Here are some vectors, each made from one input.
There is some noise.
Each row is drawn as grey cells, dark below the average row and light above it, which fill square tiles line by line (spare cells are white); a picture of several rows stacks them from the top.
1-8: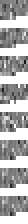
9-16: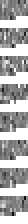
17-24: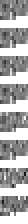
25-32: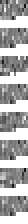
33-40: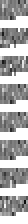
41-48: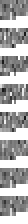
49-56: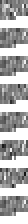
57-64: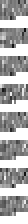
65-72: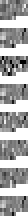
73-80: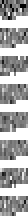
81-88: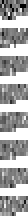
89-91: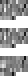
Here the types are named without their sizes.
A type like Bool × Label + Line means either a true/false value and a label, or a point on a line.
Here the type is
Bool × Bool × Bool + Unit.
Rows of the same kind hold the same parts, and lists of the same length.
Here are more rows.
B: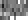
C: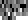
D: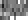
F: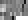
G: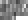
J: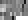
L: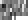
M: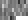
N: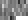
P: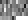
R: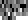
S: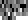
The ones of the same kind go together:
B, D, F, G, J, L, M, N, P
C, R, S

